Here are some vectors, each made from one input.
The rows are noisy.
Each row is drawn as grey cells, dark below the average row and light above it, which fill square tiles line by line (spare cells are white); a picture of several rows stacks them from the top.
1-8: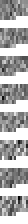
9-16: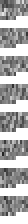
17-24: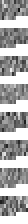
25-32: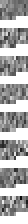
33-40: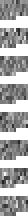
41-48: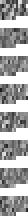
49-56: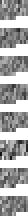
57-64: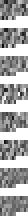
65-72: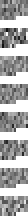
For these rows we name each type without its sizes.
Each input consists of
either a fixed value, or a node of a tree, or three true/false values.
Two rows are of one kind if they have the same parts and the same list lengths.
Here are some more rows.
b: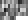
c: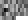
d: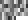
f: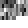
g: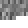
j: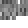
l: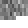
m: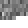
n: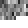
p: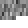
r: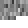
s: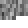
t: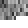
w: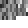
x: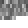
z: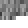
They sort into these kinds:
b, c, f, j, l, x
d, g, m, p, r, s, z
n, t, w

